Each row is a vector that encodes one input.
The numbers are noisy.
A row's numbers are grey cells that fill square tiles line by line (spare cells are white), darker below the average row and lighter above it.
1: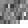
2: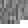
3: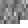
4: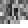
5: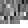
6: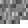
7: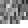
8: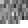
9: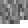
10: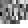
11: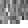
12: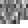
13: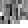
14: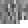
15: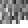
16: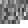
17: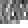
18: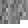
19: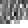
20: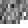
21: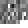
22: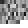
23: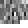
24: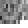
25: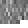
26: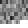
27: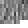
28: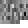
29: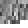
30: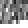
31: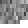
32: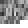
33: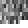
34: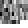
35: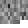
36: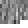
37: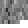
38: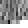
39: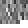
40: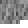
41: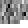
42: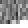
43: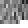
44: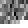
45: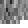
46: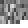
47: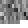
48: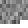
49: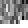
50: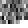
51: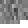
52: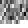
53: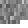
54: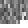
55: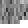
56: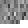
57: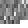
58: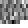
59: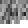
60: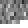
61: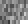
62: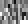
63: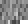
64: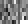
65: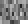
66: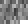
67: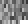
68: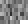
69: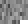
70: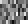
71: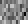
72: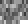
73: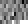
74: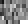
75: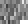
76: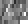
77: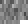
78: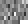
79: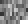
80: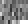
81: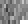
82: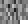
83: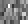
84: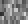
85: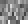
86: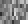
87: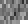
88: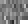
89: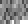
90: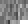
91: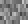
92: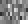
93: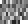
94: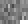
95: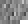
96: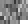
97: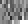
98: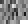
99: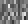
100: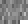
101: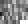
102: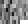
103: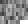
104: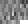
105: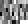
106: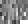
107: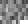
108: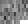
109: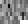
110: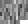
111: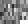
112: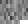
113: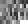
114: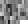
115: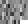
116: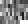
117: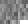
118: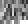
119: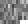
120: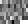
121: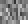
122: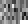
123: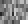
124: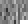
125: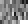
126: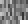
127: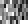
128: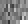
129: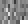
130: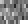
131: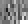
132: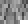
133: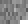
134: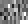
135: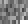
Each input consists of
a true/false value, together with either a point on a 6-point circle, or a point on an 8-point line.
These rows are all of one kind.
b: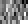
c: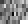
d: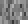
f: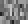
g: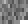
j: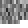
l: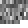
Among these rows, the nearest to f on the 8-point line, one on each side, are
c and d.
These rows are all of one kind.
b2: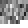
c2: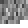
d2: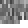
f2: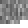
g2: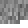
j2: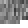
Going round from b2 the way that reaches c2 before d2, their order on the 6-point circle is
b2, c2, j2, g2, d2, f2.
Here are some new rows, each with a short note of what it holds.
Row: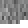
a point on an 8-point line and a true/false value
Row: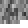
a point on an 8-point line and a true/false value
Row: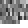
a point on a 6-point circle and a true/false value
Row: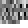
a point on a 6-point circle and a true/false value
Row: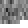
a point on an 8-point line and a true/false value
